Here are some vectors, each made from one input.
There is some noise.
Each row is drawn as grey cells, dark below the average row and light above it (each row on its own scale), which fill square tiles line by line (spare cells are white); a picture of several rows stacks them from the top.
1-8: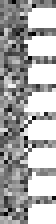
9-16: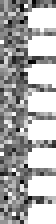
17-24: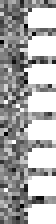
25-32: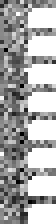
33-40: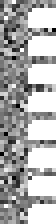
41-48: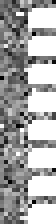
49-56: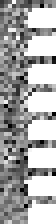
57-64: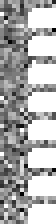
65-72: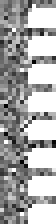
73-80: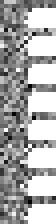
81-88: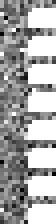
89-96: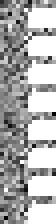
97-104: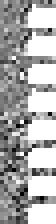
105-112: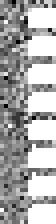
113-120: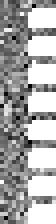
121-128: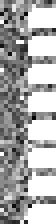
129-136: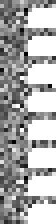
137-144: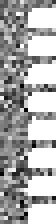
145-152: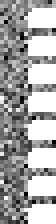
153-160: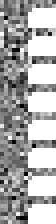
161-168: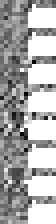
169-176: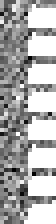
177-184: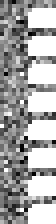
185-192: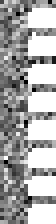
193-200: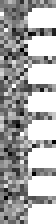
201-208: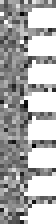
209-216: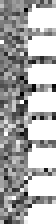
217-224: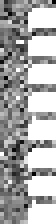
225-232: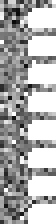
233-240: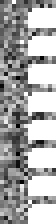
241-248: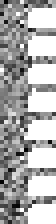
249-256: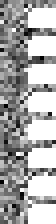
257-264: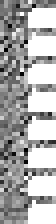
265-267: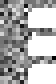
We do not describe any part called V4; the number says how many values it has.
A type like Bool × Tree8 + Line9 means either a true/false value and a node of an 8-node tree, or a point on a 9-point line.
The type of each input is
(Label11 + Line6) × V4.
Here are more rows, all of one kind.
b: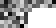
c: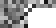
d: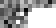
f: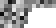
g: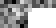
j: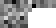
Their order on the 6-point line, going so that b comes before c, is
d, b, f, c, j, g.
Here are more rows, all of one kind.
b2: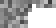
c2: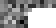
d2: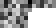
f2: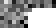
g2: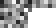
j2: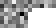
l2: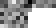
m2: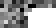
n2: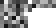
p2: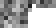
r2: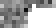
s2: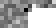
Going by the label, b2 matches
g2 and n2.
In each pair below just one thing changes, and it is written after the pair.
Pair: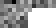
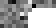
the place on the 6-point line
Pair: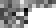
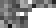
the value of V4
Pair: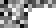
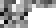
the value of V4
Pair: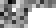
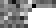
the value of V4
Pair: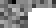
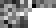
the place on the 6-point line
